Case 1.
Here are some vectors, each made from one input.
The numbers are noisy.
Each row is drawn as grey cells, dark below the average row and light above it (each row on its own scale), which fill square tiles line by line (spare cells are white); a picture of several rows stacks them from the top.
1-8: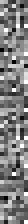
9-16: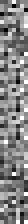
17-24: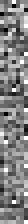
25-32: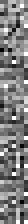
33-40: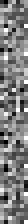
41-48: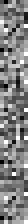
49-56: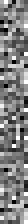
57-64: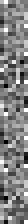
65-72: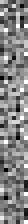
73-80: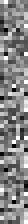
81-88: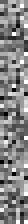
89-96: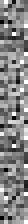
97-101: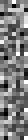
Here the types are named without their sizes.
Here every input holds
three true/false values.
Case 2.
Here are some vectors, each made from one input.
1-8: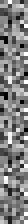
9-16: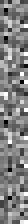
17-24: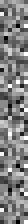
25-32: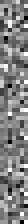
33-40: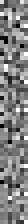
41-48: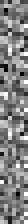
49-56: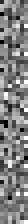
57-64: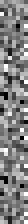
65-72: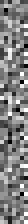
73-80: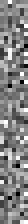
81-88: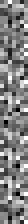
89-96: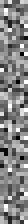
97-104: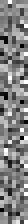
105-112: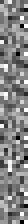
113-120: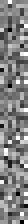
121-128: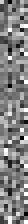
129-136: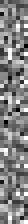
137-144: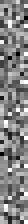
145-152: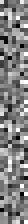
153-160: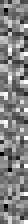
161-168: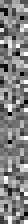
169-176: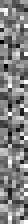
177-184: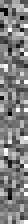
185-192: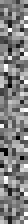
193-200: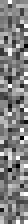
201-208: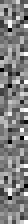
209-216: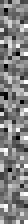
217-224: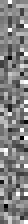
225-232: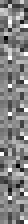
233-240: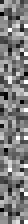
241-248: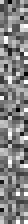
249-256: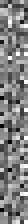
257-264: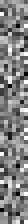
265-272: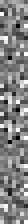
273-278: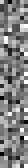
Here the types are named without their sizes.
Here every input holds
four true/false values.
